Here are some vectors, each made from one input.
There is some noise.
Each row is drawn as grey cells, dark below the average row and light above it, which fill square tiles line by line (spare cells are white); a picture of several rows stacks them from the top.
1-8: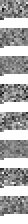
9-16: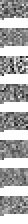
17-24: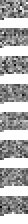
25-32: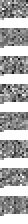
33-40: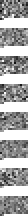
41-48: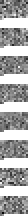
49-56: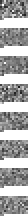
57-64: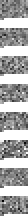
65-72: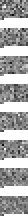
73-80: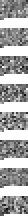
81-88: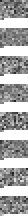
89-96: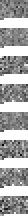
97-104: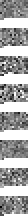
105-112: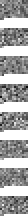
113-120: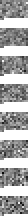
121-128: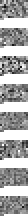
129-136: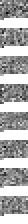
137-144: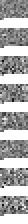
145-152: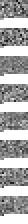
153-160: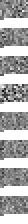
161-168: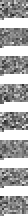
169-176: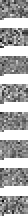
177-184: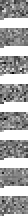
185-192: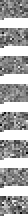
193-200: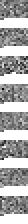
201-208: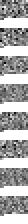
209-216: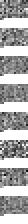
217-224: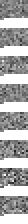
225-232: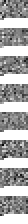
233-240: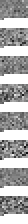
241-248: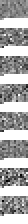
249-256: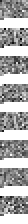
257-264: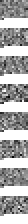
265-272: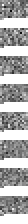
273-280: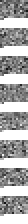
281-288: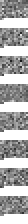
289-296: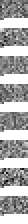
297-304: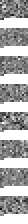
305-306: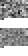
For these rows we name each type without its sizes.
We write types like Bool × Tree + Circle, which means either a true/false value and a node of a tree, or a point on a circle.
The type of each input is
Bool × (Circle + Unit) × Label + Line.
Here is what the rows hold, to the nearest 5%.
About 80% of them hold a label and a true/false value, together with either a point on a circle, or a fixed value. The rest hold a point on a line.
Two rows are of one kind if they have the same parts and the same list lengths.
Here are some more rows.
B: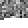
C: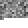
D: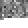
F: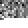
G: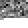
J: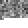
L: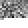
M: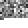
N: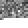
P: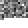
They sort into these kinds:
B, C, D, J
F, L, M, N
G, P

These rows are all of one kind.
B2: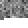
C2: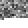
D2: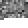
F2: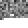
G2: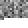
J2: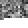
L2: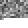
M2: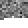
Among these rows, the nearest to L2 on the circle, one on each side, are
C2 and J2.
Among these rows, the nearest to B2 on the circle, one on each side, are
F2 and M2.
